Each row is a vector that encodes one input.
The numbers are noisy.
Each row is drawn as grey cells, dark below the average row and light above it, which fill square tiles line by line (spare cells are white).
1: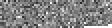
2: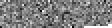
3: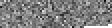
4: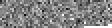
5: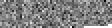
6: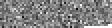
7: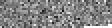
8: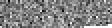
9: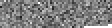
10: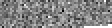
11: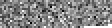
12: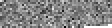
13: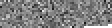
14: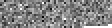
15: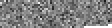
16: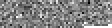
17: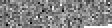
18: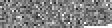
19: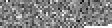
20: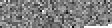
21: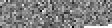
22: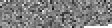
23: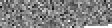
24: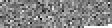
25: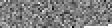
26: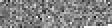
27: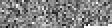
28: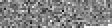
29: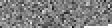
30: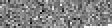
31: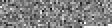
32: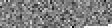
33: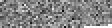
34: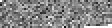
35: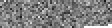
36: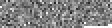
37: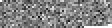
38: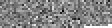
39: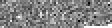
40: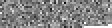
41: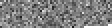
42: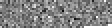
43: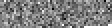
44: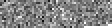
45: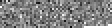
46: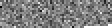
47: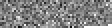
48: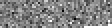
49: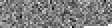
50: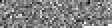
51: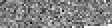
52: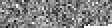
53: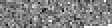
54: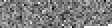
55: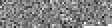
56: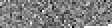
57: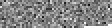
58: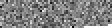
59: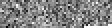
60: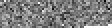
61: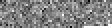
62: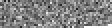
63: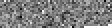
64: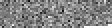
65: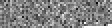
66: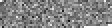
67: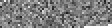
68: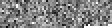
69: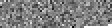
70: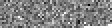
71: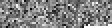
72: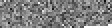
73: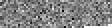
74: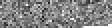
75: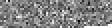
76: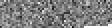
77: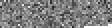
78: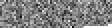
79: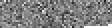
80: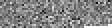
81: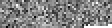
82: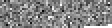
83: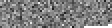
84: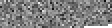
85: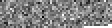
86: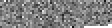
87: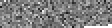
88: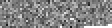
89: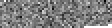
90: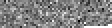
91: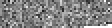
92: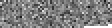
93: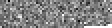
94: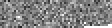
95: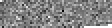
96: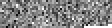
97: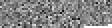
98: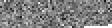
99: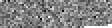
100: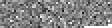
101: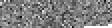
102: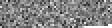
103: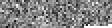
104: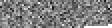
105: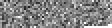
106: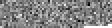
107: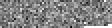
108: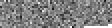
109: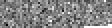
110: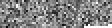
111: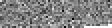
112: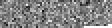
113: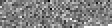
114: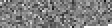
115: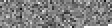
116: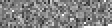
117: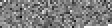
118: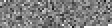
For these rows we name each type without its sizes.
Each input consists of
either three true/false values, or a list of items, each a point on a circle and a label.
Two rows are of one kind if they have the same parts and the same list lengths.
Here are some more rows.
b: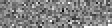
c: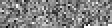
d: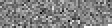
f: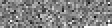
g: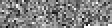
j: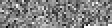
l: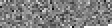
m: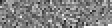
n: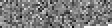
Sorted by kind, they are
b, d, f
c, g, j
l, n
m

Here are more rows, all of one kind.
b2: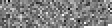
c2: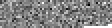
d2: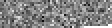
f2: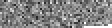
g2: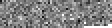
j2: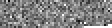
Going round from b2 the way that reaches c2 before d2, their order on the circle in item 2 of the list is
b2, c2, g2, d2, j2, f2.
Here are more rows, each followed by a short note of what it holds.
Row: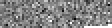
a list of one item
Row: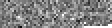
a list of two items
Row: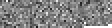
a list of two items
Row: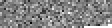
a list of one item
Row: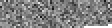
three true/false values
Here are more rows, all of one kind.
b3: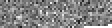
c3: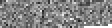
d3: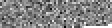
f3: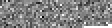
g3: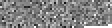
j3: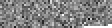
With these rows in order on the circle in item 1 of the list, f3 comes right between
b3 and c3.
